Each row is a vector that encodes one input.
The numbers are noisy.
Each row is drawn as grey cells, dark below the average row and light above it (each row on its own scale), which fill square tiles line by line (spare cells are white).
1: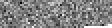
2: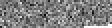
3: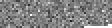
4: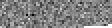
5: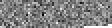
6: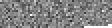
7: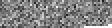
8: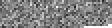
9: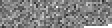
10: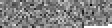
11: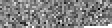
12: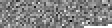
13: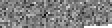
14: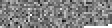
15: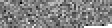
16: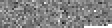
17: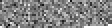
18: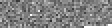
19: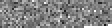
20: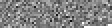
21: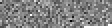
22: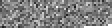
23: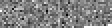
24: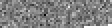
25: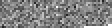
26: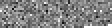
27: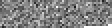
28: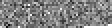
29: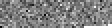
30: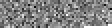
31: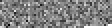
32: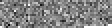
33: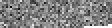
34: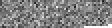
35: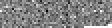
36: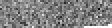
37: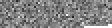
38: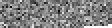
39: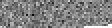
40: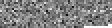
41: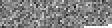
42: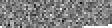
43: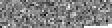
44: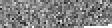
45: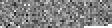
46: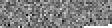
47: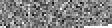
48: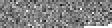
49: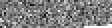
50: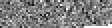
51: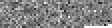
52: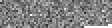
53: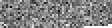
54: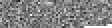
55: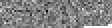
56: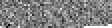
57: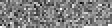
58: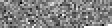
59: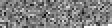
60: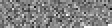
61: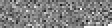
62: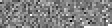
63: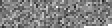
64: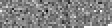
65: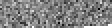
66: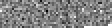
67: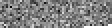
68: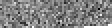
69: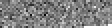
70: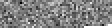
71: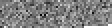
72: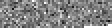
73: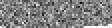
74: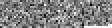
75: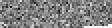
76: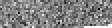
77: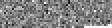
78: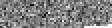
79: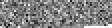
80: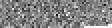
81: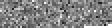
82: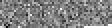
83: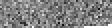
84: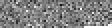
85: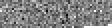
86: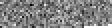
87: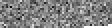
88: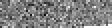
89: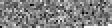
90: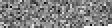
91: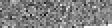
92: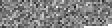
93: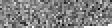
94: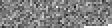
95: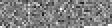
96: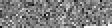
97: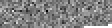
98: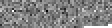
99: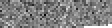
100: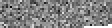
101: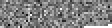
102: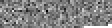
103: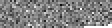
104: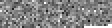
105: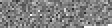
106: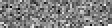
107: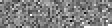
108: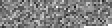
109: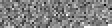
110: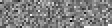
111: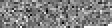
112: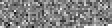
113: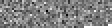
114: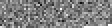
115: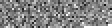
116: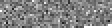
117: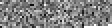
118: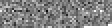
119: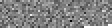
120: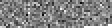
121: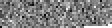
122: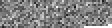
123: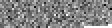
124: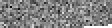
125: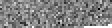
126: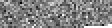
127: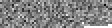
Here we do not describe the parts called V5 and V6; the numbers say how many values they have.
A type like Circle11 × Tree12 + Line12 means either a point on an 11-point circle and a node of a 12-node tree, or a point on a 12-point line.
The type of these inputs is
Bool × Label4 × V6 + V5.
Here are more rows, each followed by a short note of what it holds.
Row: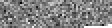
a value of V5
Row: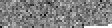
one of 4 labels, a true/false value and a value of V6
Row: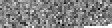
a value of V5
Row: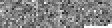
one of 4 labels, a true/false value and a value of V6
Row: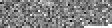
one of 4 labels, a true/false value and a value of V6
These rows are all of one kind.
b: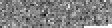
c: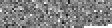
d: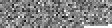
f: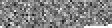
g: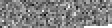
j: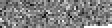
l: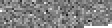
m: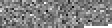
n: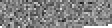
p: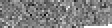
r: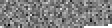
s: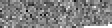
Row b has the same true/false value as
l, m and n.
